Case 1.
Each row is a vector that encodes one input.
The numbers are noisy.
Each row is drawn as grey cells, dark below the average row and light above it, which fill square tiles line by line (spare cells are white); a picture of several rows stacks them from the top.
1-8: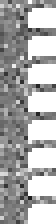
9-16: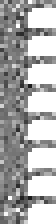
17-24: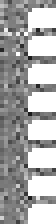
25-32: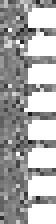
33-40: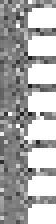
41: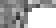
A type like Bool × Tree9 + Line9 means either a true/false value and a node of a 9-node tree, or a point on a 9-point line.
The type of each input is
Bool × Line5.
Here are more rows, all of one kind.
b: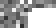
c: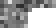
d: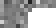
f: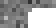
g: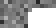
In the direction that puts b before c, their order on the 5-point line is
b, c, g, f, d.
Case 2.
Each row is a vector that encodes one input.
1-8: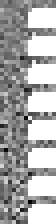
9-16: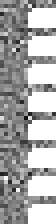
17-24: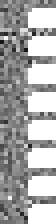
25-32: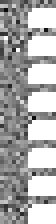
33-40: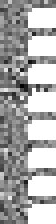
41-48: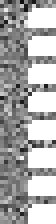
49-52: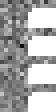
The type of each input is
Bool × Line6.
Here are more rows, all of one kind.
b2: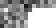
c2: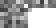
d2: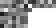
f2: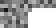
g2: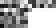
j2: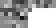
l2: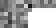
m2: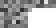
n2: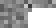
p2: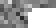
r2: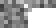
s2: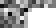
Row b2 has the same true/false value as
d2, g2 and s2.
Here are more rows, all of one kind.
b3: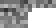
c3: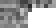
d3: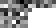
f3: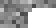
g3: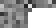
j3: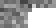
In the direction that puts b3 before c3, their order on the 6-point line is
g3, d3, f3, b3, j3, c3.
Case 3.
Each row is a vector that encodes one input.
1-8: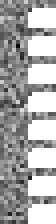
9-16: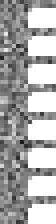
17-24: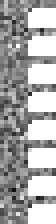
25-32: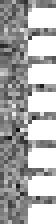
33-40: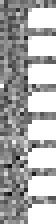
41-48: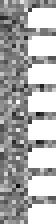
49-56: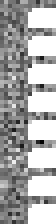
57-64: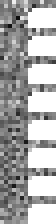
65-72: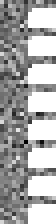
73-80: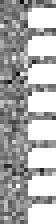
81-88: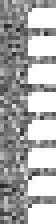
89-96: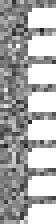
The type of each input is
Line10 × Tree9.
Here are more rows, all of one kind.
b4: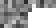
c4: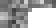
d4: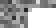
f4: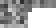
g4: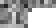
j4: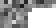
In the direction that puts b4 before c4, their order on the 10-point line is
j4, b4, g4, f4, c4, d4.
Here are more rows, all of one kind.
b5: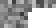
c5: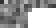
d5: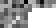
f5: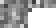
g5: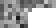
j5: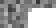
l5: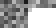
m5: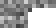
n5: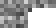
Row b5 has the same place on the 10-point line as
m5 and n5.
